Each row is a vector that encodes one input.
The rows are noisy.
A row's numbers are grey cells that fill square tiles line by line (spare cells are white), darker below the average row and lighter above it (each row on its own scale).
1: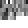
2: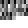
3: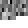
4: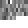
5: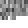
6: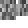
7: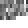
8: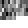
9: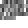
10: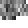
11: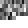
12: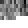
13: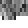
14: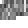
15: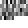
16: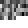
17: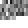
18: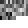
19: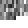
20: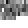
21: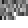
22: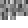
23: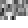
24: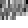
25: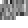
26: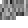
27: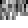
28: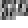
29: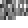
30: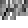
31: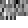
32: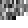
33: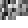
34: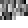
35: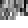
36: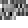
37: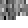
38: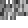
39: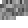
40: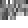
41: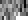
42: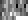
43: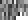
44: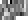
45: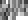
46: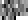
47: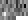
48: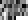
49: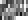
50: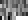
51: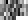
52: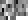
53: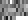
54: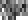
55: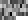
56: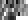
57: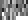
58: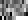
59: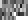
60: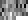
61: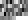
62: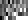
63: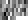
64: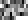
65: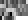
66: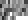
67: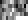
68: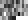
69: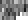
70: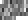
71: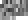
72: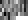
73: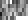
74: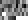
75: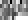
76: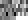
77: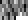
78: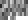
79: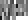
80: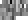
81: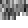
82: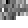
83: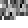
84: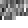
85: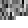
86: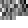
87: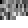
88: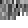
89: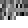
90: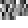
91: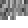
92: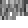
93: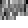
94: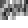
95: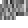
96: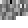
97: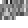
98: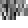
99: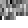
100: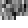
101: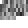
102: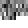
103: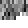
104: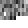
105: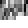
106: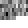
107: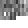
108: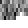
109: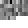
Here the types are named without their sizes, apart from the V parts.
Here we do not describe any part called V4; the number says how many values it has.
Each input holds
a point on a line, a true/false value and two values of V4.
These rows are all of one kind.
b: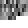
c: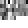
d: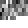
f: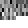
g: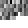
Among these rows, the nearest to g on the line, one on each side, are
b and f.
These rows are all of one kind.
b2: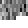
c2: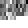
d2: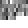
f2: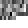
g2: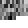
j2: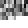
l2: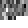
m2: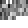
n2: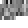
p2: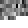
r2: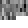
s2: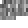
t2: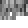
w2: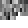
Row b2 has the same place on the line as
p2, r2 and t2.
